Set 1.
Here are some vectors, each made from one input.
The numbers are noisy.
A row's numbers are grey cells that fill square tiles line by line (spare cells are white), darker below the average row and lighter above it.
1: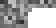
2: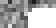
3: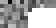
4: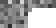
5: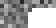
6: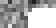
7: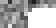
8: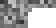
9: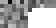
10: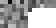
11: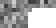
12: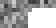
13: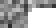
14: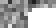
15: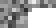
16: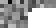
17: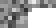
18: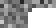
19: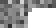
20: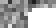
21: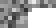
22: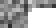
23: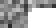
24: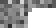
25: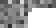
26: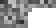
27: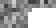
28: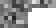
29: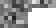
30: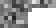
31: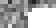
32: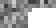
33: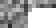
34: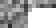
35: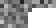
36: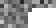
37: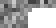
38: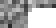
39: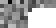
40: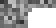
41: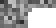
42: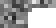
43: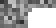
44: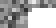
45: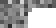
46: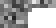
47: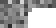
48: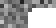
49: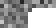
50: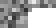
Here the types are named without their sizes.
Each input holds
a point on a circle.
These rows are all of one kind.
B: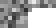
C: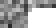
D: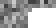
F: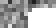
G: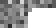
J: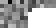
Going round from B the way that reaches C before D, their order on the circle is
B, C, G, D, F, J.
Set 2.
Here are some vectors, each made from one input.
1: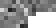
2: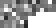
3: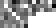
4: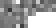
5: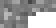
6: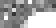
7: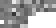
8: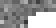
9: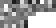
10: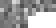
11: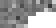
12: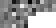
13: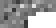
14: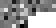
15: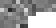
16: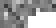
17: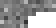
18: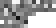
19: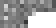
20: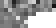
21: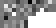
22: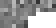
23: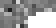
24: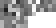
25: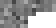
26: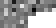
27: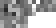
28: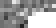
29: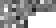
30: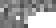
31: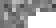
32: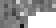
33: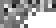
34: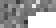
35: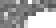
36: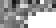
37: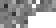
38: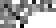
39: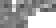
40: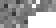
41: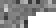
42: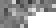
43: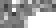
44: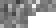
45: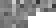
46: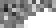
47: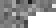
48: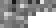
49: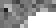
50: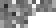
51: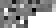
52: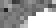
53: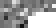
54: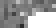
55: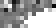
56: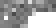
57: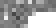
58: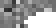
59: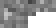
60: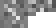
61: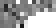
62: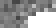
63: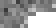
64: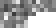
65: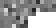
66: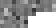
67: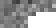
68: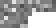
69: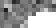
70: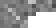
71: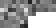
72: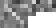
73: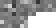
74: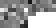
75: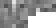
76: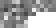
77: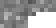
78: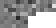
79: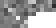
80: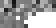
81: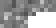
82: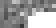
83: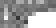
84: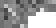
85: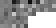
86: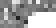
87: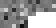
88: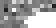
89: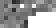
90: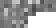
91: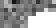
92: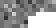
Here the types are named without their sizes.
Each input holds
a label.
